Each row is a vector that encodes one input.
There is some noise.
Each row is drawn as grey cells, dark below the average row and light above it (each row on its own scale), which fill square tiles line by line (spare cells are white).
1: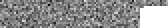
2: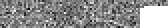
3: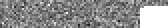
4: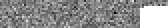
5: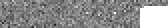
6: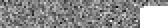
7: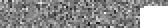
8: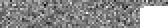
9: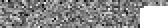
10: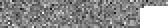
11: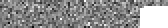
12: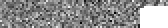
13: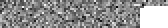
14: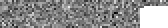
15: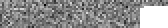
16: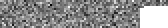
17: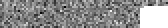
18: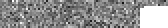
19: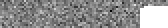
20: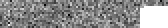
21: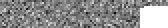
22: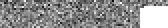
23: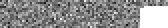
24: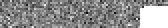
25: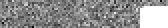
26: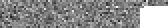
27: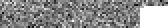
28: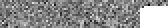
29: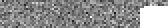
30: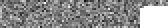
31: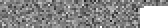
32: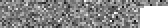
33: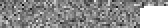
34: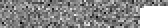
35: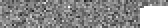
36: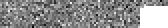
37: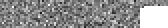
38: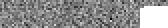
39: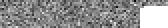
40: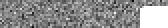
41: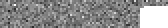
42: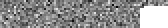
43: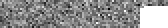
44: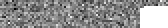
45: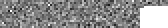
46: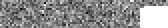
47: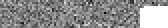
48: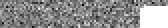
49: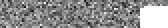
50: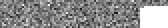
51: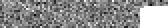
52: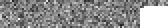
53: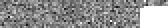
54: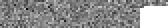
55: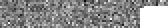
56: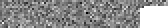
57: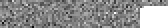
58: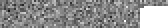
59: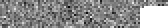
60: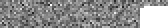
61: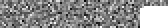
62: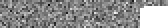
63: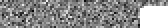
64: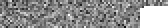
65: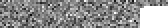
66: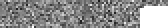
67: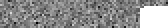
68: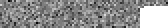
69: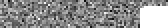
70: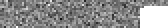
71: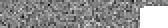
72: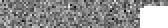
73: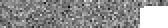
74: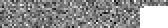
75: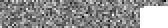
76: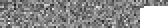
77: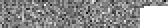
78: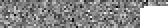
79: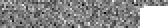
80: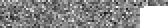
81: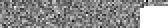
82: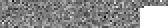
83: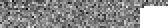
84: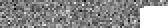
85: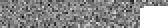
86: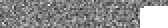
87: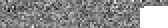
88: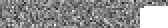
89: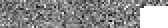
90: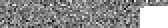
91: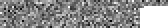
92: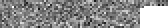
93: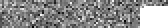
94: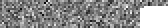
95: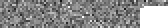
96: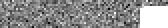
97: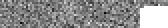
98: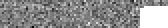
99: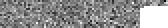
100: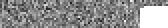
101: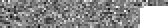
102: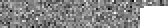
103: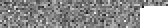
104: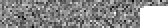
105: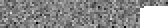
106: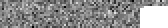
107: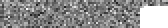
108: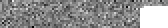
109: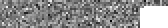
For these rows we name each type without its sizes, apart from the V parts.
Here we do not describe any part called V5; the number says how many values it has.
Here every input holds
a list of items, each a label and a value of V5.
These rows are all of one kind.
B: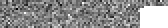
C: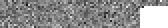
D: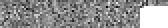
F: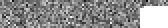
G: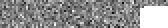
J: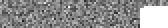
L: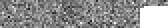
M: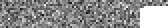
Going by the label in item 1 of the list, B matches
D and L.
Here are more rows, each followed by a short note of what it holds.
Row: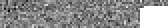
a list of two items
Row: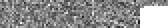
a list of two items
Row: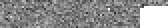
a list of two items
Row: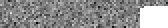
the empty list
